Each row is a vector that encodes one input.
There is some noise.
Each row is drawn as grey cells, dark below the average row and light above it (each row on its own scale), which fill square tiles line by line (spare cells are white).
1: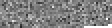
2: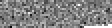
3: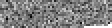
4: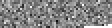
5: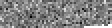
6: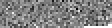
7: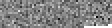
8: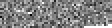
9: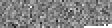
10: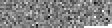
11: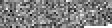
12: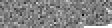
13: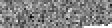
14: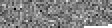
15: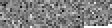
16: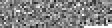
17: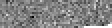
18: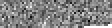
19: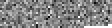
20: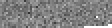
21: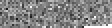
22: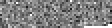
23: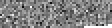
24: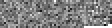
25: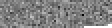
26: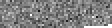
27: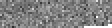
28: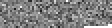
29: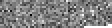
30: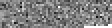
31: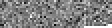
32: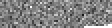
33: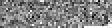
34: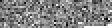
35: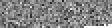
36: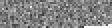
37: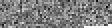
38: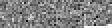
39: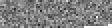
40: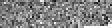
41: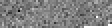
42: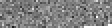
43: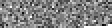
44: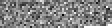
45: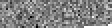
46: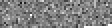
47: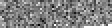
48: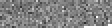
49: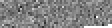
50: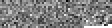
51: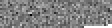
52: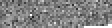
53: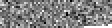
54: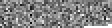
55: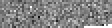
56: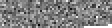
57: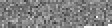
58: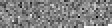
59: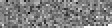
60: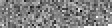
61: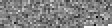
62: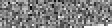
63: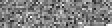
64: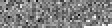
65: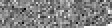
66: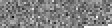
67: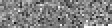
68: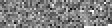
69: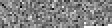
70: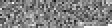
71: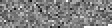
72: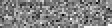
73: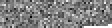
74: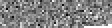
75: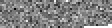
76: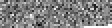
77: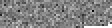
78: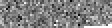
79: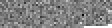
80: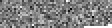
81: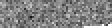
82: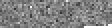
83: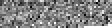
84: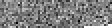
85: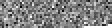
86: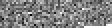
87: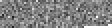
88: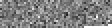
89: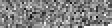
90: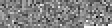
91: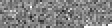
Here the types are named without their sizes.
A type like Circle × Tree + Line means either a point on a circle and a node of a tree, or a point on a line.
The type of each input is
(Label + Tree) × Tree.
